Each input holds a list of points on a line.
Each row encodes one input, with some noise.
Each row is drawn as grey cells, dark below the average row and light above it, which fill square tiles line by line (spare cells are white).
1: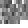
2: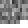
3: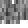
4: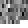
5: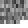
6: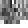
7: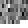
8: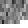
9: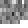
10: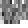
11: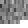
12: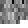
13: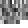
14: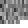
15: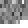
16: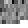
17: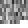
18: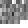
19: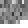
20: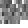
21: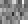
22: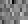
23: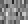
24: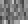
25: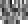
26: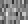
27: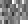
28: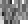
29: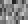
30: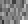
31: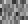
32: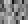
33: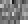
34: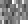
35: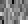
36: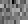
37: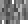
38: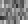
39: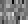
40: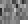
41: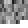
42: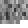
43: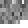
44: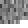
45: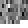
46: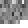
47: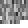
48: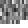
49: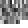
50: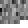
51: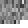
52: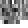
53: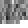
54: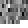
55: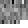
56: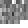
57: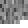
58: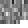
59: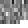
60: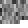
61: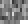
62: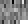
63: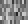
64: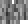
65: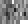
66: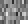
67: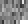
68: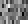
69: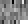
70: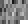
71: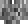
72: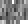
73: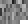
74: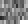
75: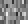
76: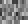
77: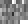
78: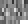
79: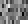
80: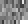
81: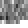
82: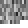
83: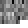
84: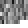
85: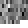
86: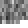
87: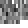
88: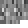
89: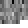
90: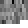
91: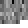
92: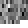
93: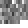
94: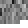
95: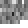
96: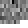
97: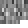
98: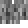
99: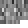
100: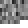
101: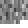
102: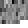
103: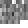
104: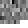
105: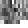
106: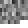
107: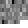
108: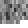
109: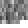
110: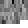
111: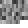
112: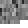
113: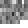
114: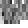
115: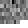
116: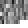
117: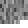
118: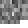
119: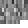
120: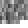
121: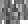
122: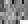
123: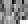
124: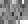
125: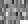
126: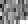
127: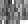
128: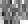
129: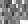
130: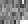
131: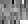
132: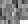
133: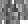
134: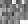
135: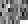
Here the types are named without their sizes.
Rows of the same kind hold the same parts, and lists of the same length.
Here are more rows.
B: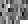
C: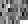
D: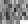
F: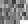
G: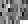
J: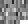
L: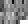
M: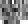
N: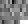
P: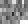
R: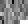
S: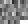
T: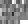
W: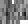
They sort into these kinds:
B, C, G
D, F, L, M, N, R, S, W
J, P, T

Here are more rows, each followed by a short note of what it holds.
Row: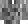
a list of two items
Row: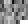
a list of two items
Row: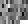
the empty list
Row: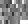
a list of one item
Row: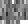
a list of two items
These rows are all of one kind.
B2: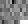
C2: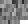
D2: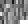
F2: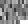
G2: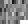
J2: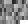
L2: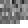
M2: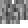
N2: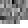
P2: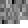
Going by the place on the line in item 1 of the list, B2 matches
N2 and P2.
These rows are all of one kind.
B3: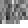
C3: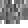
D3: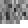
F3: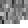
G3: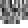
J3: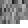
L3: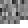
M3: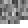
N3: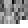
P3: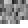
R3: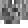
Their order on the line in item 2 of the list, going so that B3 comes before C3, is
N3, G3, F3, P3, J3, D3, B3, L3, R3, M3, C3.
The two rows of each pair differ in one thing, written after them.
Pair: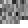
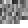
the place on the line in item 2 of the list
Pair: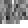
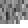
the place on the line in item 2 of the list
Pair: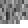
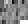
the place on the line in item 1 of the list
